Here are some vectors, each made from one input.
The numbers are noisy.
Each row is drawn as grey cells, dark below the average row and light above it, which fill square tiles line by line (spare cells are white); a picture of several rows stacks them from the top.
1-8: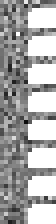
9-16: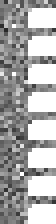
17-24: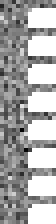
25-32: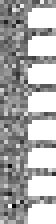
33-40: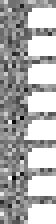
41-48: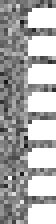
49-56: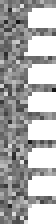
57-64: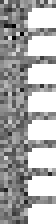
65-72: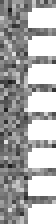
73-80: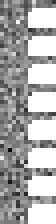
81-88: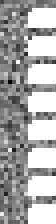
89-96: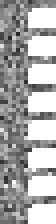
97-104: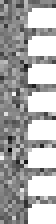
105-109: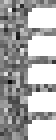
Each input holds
a point on a 4-point line, together with either one of 8 labels, or a point on a 6-point line.
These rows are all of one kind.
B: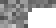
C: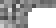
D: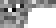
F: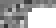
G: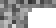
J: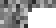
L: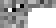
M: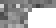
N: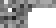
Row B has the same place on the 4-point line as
C and G.
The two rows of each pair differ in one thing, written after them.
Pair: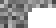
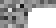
the place on the 4-point line
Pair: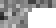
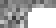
the place on the 6-point line
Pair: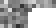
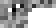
the place on the 4-point line
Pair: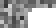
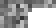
the place on the 4-point line
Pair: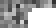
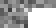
the place on the 6-point line
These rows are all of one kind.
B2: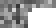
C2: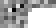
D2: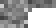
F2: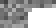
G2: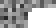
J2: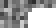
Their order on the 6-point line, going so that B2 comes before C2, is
B2, J2, F2, D2, G2, C2.
